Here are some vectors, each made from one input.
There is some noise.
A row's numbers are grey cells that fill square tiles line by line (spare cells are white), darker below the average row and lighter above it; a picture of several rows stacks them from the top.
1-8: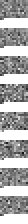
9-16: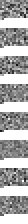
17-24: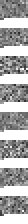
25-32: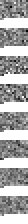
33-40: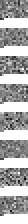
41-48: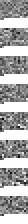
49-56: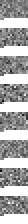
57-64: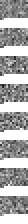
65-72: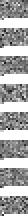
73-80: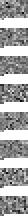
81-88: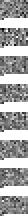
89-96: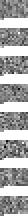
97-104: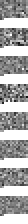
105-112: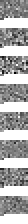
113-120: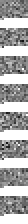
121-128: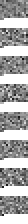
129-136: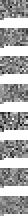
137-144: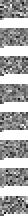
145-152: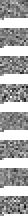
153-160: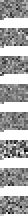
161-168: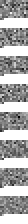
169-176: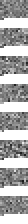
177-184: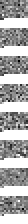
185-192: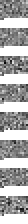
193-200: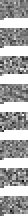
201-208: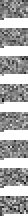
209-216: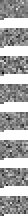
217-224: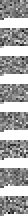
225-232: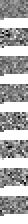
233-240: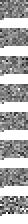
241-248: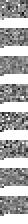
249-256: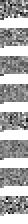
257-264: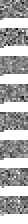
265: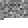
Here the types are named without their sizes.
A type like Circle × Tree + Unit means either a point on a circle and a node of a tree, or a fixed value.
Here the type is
(Line + Tree × Tree) × Tree × Tree.
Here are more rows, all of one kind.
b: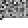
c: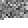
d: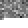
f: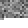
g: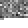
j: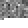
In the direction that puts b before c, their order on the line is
d, b, j, c, f, g.
